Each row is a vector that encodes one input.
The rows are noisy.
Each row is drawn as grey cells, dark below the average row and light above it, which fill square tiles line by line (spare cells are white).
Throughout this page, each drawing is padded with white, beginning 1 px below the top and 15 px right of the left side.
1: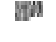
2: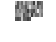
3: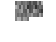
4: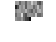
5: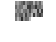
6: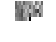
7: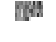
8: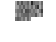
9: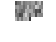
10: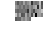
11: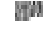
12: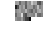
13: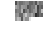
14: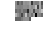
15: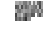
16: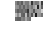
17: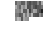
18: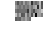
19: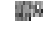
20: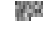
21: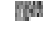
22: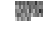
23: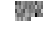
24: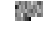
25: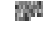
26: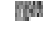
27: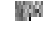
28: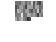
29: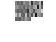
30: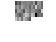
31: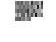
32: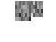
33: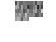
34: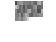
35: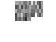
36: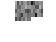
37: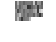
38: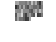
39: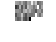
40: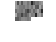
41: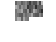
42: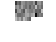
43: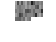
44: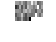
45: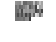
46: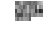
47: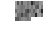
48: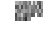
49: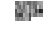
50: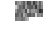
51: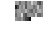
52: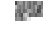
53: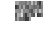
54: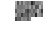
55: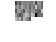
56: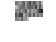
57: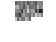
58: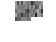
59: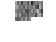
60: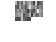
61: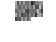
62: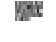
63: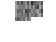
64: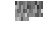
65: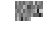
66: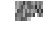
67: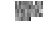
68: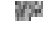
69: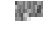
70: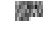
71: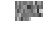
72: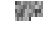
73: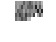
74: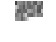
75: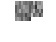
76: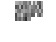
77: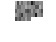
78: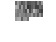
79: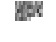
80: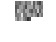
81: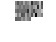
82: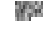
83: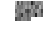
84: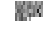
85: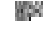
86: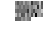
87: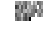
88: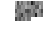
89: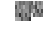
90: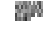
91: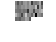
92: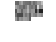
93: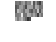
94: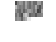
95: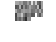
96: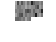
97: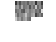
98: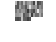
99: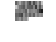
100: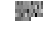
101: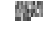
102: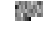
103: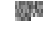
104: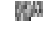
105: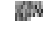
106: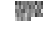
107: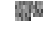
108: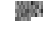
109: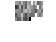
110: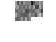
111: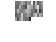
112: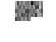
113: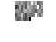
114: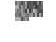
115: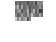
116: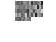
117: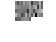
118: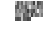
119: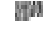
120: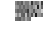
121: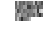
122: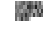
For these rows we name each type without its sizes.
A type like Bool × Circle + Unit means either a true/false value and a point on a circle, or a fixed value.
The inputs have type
(Bool × Bool × Bool + Unit) × List(Line).
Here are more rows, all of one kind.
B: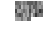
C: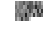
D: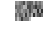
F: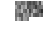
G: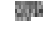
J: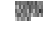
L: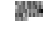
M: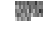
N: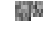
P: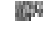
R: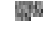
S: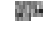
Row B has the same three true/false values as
G, J and M.
